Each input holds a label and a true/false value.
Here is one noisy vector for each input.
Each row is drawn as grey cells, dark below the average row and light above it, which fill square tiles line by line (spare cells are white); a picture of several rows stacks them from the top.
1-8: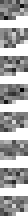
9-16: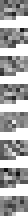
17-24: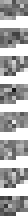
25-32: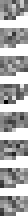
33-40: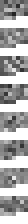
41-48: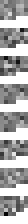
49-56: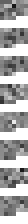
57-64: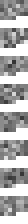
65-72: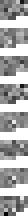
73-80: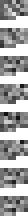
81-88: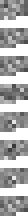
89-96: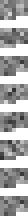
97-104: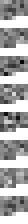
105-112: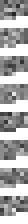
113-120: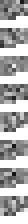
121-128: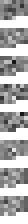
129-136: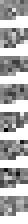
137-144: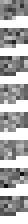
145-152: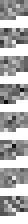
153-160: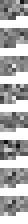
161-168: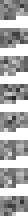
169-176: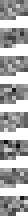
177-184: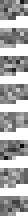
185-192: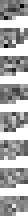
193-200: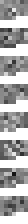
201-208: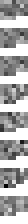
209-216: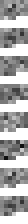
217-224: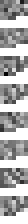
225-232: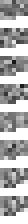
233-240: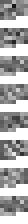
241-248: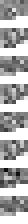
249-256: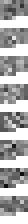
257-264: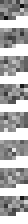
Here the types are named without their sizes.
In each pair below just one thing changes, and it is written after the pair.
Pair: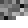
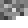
the label
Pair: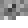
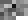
the true/false value
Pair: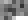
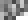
the label
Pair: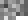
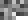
the true/false value
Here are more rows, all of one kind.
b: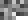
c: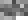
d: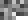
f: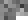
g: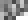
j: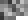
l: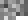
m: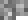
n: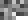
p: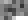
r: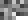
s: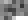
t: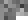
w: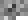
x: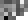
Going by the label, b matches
d, l, n and r.
